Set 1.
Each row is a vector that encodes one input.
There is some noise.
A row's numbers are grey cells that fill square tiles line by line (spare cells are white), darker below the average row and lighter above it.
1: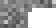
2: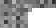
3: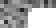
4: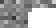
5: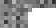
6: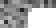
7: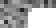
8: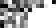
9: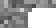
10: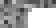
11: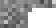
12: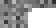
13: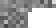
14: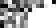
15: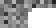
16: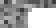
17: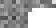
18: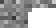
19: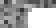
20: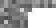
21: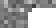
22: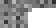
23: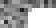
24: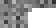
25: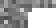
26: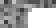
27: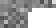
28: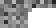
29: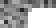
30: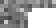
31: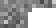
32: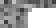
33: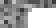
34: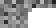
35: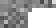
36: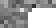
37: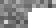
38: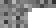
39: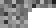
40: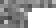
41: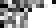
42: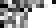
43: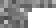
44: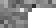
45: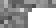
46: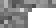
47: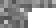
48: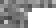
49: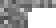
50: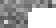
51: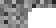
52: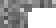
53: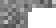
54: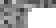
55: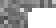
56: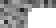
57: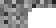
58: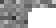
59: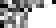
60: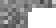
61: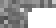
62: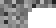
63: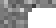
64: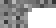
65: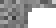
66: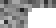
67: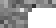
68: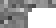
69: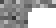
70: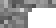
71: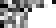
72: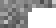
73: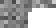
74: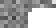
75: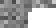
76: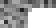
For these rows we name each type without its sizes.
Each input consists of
a list of points on a line.
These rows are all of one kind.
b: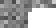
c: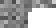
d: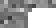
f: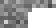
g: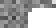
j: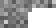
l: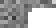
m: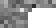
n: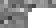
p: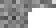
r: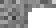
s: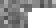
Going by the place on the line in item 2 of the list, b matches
c and j.
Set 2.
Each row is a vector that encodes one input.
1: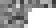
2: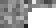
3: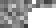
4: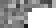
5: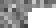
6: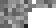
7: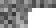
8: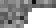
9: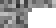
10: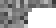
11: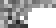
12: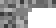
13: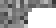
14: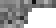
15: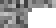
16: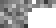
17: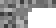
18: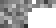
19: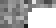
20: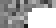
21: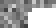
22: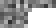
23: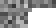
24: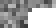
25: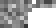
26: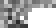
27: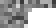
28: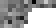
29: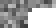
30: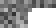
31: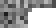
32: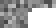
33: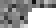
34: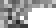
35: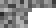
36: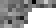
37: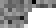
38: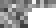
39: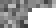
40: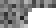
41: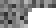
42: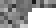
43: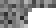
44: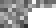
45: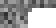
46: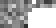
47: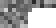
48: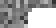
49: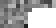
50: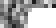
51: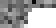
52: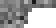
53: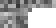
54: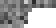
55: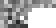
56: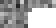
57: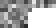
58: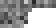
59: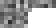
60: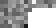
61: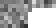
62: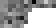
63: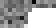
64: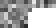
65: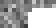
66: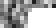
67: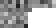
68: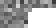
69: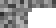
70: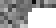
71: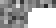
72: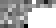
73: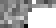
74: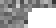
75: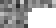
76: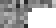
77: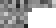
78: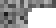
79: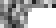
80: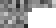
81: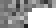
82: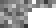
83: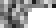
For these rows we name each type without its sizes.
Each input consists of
a true/false value, together with either a fixed value, or a point on each of two lines.
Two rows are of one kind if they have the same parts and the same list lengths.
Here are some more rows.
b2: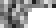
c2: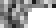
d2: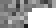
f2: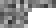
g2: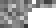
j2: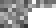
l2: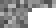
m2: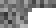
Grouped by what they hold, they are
b2, c2
d2, f2, g2, j2, l2, m2

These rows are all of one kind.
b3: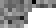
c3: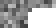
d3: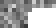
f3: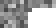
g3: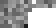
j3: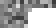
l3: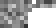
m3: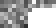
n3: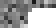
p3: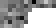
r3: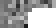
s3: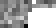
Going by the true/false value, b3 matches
j3, n3 and p3.
